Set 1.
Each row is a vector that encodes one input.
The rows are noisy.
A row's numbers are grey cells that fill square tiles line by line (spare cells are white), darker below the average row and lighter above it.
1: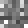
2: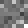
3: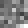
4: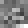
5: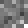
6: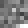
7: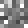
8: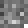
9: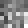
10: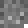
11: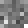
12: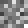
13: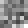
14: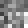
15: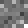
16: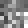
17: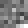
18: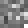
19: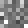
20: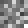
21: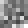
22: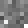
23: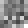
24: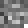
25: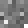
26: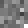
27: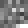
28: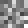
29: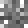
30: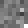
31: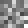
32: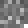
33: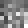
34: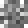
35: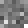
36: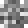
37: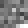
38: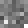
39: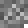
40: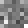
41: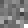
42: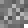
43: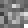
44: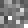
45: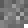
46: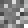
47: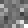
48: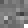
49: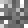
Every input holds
a node of a 10-node tree.
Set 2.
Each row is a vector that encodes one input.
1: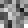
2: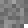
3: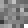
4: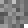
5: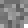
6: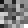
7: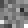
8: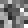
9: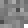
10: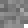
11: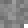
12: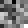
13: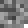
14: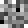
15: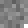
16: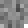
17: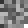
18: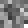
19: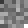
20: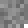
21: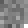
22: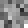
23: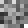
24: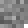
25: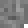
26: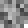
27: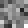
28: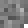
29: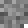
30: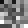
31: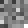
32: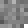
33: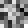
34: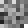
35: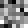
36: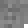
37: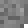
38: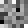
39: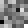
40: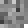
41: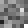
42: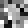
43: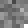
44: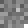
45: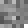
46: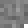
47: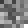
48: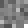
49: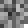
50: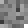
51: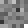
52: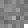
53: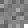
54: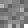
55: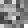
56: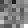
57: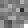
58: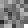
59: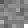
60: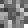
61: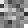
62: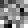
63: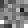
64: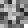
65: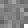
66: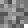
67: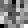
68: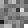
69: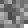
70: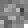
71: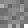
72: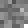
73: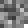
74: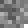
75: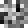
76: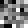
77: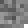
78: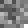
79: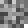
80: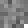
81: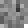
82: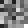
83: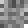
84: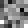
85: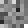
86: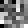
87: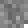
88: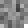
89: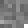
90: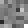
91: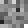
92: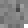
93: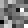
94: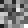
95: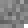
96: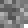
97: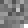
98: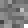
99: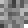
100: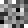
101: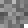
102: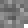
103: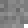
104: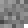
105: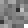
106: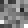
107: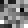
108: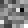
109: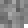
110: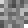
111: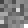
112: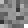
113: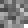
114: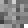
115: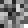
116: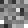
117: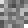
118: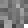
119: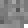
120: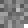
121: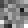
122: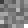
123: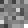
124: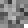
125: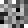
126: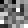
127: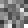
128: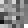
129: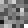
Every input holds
either a fixed value, or a node of a 12-node tree.
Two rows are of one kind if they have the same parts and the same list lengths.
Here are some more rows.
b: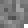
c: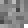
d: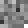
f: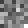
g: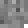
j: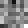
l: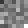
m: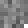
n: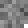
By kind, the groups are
b, c, d, f, g, l, m, n
j

